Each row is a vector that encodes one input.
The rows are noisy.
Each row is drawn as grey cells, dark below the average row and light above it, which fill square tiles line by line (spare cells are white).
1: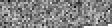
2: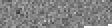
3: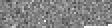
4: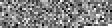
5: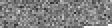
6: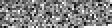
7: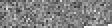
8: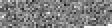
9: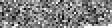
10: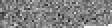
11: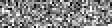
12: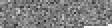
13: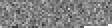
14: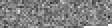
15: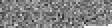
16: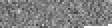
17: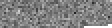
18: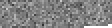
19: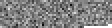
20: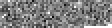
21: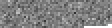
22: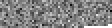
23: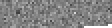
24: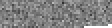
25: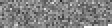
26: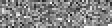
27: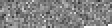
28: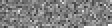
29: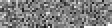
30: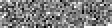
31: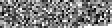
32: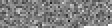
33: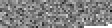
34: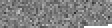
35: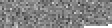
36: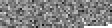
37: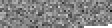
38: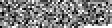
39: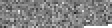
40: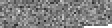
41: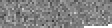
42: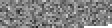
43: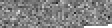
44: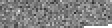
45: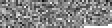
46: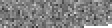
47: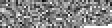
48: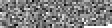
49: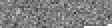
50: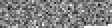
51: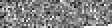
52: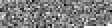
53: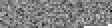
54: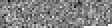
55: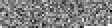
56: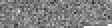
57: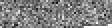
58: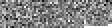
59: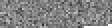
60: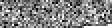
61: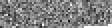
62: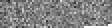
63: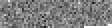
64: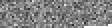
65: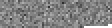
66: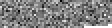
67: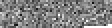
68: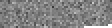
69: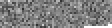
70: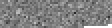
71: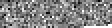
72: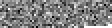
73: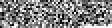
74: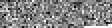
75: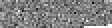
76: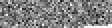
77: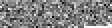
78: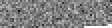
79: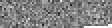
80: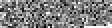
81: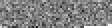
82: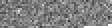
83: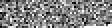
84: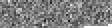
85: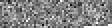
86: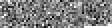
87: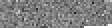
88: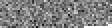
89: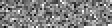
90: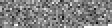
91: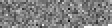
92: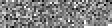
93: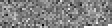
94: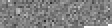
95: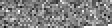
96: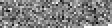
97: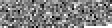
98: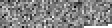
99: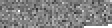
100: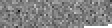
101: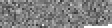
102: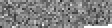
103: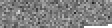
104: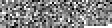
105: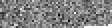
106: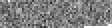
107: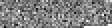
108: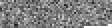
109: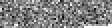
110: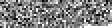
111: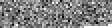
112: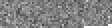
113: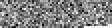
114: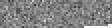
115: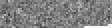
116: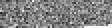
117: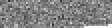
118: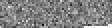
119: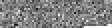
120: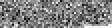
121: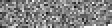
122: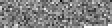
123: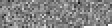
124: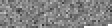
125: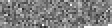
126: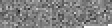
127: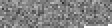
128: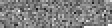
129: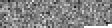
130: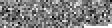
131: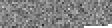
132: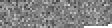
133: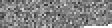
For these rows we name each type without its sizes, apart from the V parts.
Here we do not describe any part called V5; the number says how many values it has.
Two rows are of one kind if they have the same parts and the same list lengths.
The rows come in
3 kinds.
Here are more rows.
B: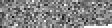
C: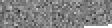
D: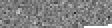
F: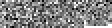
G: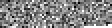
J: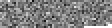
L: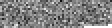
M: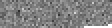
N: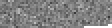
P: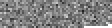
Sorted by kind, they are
B, C, G, L, M, P
D, J, N
F

